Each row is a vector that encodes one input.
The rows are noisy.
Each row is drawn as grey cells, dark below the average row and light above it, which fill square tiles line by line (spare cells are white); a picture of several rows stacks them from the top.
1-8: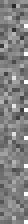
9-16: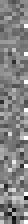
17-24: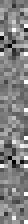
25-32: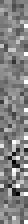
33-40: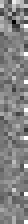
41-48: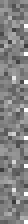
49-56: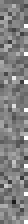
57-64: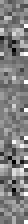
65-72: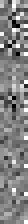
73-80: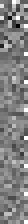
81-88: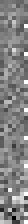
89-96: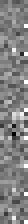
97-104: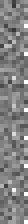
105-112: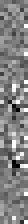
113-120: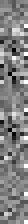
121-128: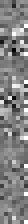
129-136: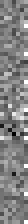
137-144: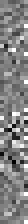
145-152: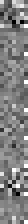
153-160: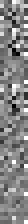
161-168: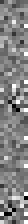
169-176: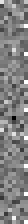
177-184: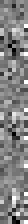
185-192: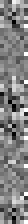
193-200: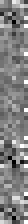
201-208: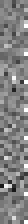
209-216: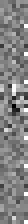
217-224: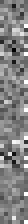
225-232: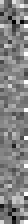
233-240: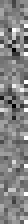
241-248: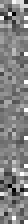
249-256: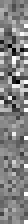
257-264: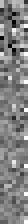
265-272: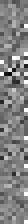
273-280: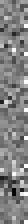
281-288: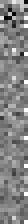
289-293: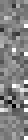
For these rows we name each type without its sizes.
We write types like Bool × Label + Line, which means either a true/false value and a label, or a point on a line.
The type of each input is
(Bool × Bool × Bool × Bool + Unit) × (Circle + Unit) + Tree.
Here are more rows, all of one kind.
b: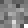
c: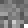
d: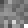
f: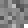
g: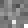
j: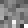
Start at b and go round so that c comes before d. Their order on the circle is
b, f, j, c, d, g.
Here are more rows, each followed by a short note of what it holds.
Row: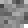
a point on a circle
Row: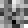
a node of a tree
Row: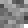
a point on a circle
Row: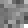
a point on a circle
